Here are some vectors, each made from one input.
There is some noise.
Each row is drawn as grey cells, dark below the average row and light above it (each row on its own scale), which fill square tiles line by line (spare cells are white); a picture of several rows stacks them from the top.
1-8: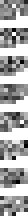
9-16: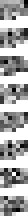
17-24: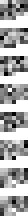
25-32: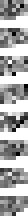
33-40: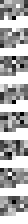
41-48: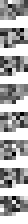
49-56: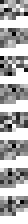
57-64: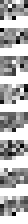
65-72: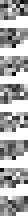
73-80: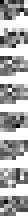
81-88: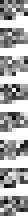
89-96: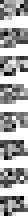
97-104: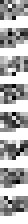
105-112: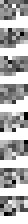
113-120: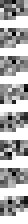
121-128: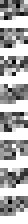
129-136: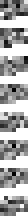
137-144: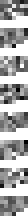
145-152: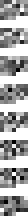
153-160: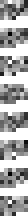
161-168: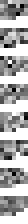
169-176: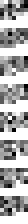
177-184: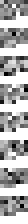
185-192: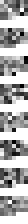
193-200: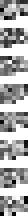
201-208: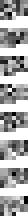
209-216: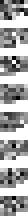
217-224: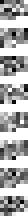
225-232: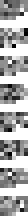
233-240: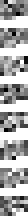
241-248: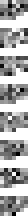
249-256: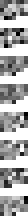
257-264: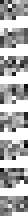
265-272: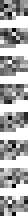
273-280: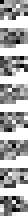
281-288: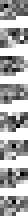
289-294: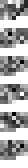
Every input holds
either one of 9 labels, or a point on each of two 3-point lines.
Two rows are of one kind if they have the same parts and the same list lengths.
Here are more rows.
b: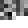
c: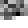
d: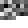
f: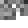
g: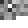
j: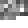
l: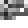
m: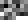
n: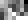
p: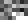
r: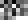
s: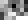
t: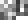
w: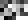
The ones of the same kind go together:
b, d, f, m, p, r, w
c, g, j, l, n, s, t

